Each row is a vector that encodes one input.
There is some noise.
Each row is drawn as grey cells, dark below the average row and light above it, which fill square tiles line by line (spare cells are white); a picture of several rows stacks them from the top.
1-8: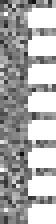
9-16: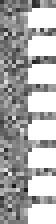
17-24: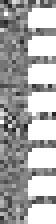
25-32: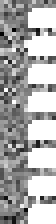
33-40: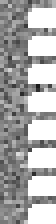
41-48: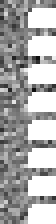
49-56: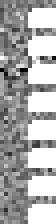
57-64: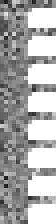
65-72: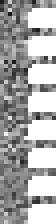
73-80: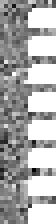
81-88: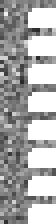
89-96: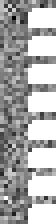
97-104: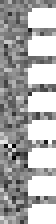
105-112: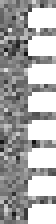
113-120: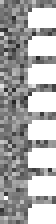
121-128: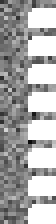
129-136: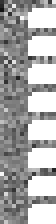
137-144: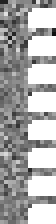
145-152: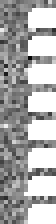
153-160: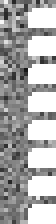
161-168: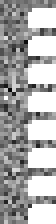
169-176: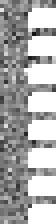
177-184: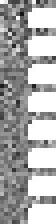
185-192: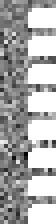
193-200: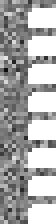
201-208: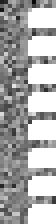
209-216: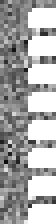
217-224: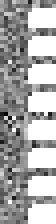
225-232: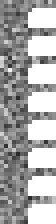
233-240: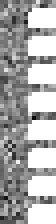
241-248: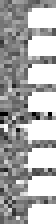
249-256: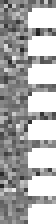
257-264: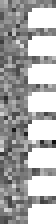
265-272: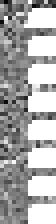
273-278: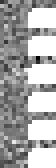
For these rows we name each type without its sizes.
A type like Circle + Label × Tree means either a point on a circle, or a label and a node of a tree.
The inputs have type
Circle × Circle + Line.
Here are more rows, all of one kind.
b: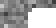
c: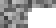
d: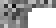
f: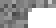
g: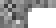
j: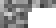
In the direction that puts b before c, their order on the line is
b, d, f, g, c, j.
